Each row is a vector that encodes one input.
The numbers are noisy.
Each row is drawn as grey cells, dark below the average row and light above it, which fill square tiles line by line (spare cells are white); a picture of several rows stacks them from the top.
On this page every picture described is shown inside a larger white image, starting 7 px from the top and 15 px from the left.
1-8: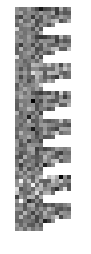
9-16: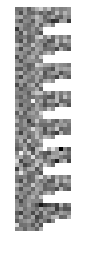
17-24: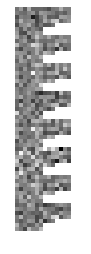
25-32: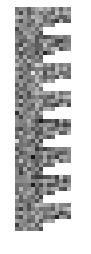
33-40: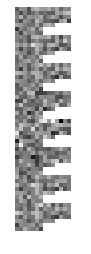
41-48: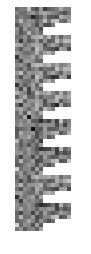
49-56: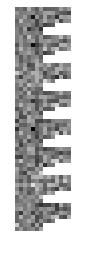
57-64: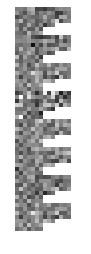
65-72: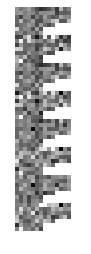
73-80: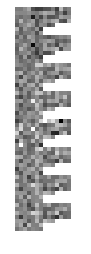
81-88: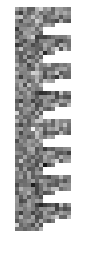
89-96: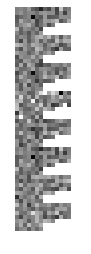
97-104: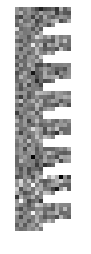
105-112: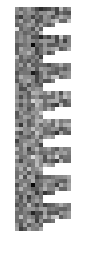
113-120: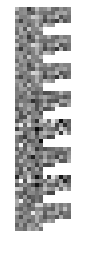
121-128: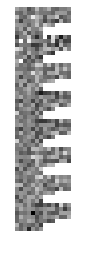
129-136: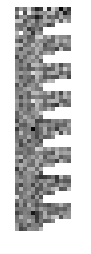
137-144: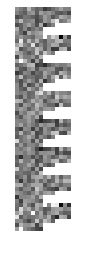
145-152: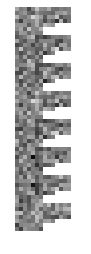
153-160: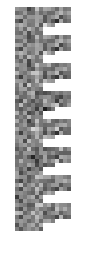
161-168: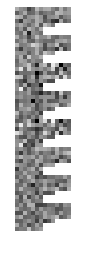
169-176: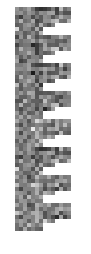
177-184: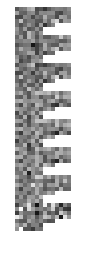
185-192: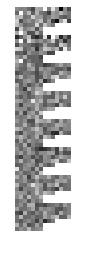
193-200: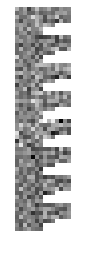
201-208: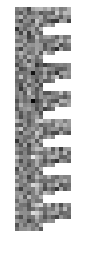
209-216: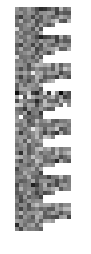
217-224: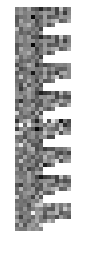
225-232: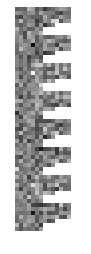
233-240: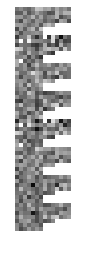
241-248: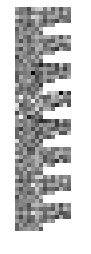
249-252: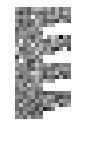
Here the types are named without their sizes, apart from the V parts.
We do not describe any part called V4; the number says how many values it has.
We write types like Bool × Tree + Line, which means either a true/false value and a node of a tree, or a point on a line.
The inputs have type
Bool × (Label × Label + (Line + V4) × (Tree + Unit)).
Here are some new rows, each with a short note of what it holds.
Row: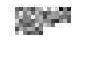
two labels and a true/false value
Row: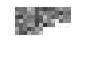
a point on a line, a node of a tree and a true/false value
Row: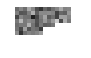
a node of a tree, a true/false value and a value of V4
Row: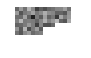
a node of a tree, a true/false value and a value of V4
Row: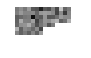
a true/false value and a value of V4
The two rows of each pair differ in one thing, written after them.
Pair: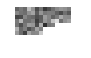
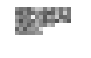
the true/false value
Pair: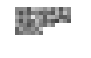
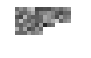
the true/false value
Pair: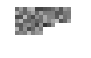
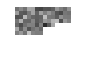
the node of the tree
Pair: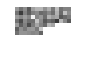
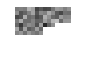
the true/false value
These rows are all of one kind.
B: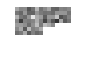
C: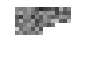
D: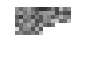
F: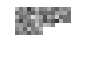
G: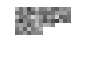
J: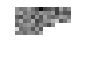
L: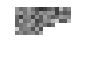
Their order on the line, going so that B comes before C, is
B, G, F, D, L, C, J.
